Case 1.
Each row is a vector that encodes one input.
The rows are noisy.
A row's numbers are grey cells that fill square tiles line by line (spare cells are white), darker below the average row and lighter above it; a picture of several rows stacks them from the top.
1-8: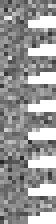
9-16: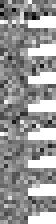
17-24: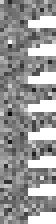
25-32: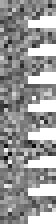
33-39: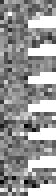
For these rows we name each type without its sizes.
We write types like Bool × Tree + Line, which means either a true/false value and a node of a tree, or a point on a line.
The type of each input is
List(Line × Line).
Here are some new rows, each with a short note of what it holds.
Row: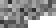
a list of one item
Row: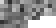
a list of one item
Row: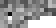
a list of two items
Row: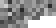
a list of one item
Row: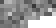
a list of two items
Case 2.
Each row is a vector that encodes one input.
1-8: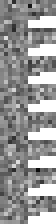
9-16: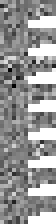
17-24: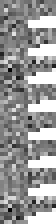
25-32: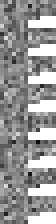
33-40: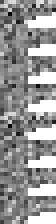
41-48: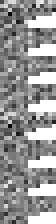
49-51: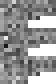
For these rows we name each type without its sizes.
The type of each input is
Bool × Bool × Bool × Label + Unit.
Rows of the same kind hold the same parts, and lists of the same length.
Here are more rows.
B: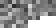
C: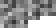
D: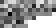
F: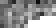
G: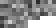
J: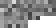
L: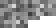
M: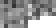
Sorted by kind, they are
B, C, F, G, J, L, M
D

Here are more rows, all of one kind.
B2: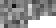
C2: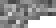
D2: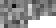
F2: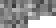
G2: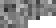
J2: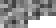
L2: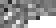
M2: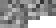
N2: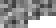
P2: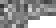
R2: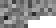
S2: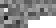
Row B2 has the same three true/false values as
D2, F2, J2 and N2.
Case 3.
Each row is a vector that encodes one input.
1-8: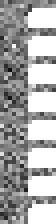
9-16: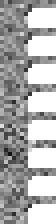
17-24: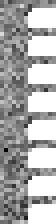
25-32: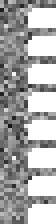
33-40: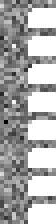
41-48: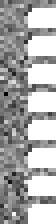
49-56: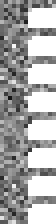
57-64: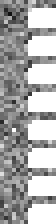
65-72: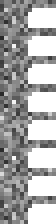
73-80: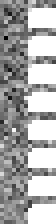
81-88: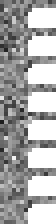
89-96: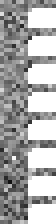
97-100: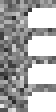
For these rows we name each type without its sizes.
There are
2 kinds of row.
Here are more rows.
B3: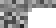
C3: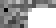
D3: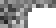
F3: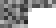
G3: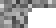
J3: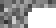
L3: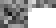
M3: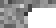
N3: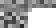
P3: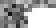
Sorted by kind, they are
B3, C3, F3, L3, N3, P3
D3, G3, J3, M3

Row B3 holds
a label.
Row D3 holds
three true/false values.
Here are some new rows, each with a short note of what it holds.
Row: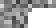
three true/false values
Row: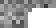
three true/false values
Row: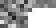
a label
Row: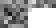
a label
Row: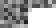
a label
